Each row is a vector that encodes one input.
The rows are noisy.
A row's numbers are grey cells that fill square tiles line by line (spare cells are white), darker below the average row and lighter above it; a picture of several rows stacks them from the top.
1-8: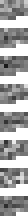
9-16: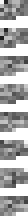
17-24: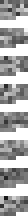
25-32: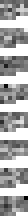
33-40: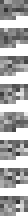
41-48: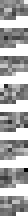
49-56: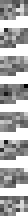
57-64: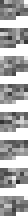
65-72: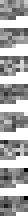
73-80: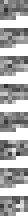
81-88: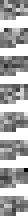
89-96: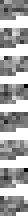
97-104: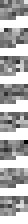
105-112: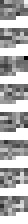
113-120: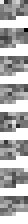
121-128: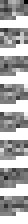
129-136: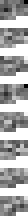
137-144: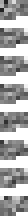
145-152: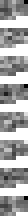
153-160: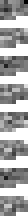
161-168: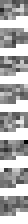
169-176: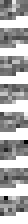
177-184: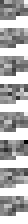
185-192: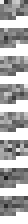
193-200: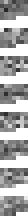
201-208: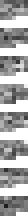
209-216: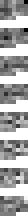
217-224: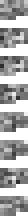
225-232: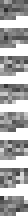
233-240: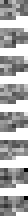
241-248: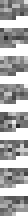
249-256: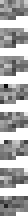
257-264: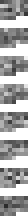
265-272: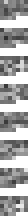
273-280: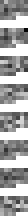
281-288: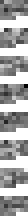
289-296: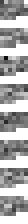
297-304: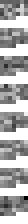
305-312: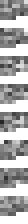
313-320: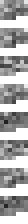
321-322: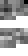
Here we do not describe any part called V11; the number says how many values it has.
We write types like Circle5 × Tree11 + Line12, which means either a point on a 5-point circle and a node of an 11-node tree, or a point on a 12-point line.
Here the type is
Bool × (Line8 + V11) + List2(Line6).
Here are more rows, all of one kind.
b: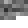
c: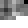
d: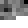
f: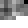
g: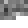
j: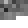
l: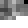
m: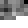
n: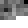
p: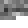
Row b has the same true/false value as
g, j and p.
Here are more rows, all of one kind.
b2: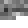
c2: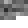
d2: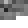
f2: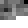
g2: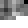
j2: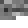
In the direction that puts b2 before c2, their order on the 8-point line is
g2, b2, j2, c2, d2, f2.
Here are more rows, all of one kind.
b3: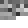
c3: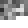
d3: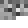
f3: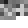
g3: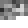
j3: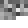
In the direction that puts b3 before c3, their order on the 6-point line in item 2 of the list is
f3, b3, d3, j3, g3, c3.
